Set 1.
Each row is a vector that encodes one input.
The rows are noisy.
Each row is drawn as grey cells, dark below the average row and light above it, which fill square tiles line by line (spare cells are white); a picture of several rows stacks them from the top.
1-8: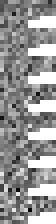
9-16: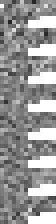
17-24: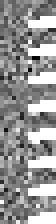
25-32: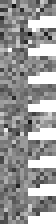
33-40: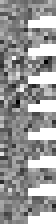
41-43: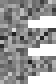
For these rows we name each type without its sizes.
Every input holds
a label.
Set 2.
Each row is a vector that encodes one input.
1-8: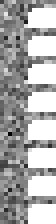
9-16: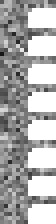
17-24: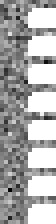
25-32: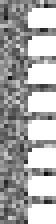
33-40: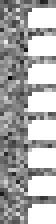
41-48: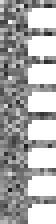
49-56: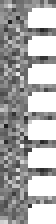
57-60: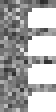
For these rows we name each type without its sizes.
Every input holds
a point on a line.
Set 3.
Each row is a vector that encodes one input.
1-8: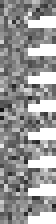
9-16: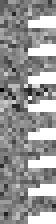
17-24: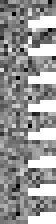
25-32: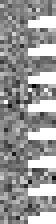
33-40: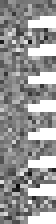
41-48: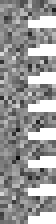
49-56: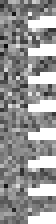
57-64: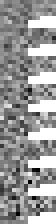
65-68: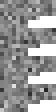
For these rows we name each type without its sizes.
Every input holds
a label.
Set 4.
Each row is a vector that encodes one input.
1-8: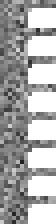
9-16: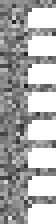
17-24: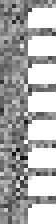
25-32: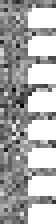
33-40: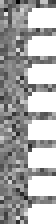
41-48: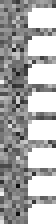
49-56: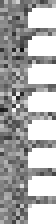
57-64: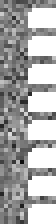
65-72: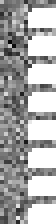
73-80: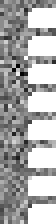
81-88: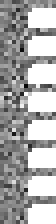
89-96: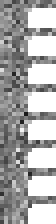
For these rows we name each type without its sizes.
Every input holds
a point on a circle.
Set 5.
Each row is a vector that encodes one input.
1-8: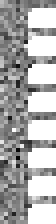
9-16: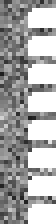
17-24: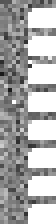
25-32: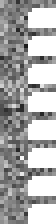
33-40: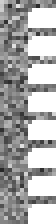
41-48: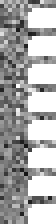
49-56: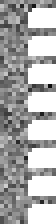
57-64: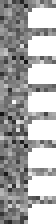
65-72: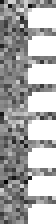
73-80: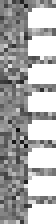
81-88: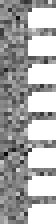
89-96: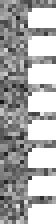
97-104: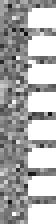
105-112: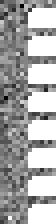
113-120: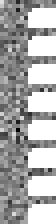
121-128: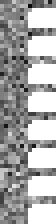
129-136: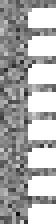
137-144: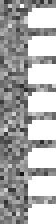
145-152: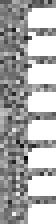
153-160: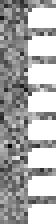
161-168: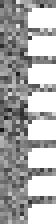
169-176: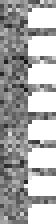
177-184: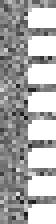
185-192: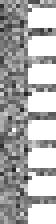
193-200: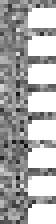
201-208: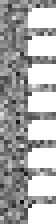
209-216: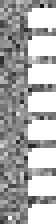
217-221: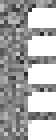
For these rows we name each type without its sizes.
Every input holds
a label.
